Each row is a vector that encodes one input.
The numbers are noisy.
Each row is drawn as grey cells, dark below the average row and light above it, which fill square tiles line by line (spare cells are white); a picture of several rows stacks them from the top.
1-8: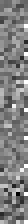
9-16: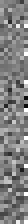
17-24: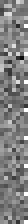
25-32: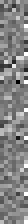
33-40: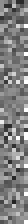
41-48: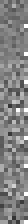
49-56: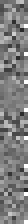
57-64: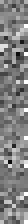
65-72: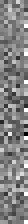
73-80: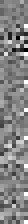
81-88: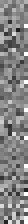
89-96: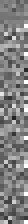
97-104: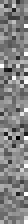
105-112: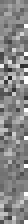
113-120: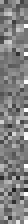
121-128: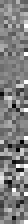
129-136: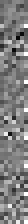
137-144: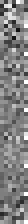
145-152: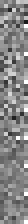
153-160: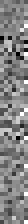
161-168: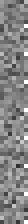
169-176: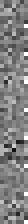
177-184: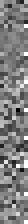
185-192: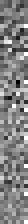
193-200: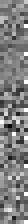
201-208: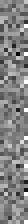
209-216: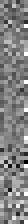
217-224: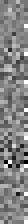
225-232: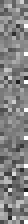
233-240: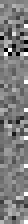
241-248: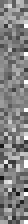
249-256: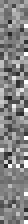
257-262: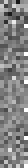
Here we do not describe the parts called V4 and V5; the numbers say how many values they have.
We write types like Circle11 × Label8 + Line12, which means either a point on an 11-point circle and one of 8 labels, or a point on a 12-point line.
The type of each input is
(Bool × V4 × V5 + Unit) × Tree7 + Label6.
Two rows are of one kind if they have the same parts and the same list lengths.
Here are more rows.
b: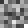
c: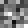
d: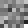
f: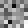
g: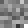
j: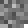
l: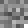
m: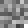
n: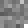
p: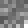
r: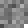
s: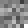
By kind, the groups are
b, g, j, l, m, n, p
c, s
d, f, r

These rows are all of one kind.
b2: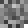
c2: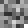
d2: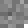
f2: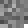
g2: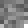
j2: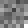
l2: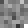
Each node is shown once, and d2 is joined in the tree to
c2.
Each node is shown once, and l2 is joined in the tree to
b2.
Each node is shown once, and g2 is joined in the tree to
f2 and j2.
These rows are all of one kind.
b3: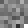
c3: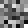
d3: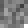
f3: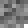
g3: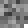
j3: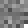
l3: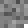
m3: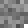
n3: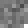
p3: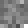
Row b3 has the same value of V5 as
c3, j3, m3 and p3.
